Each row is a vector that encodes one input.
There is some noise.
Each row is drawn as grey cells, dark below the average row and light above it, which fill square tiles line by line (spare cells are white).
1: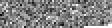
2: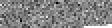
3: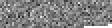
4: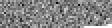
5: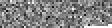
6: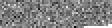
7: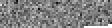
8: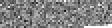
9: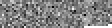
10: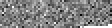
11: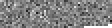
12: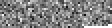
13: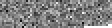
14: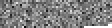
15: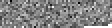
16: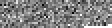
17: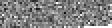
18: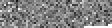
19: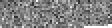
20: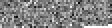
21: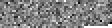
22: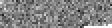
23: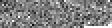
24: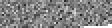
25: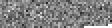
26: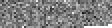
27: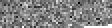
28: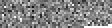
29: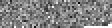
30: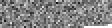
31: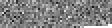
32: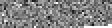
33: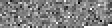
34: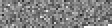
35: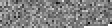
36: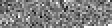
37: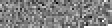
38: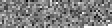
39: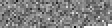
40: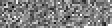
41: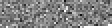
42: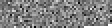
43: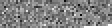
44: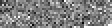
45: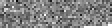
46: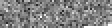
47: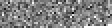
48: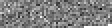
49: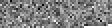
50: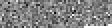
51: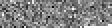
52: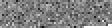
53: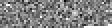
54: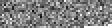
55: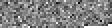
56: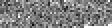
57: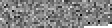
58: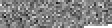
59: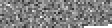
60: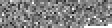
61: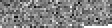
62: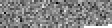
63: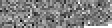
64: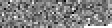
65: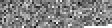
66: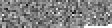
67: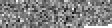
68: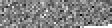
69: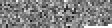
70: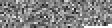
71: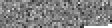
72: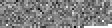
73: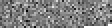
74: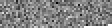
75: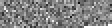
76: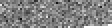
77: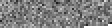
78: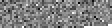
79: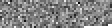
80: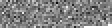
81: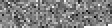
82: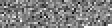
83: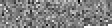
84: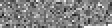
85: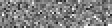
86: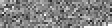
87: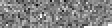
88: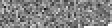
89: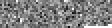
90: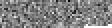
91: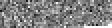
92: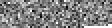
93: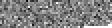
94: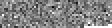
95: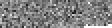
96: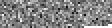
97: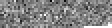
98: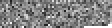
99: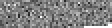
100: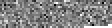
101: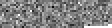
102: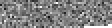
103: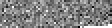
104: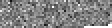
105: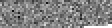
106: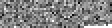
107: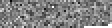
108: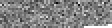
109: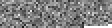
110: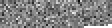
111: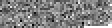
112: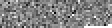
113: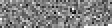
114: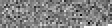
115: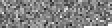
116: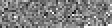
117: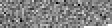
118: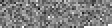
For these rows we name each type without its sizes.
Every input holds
a point on a line, together with either a label, or a point on a line.
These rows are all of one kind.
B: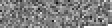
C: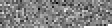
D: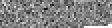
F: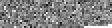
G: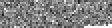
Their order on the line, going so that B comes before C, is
F, G, B, D, C.
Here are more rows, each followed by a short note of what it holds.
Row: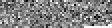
a point on each of two lines
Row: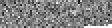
a label and a point on a line
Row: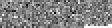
a point on each of two lines
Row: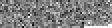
a point on each of two lines
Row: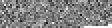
a label and a point on a line
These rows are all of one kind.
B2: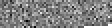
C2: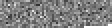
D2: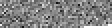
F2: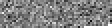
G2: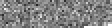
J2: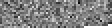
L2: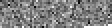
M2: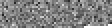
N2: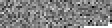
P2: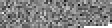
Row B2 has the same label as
C2, F2, N2 and P2.
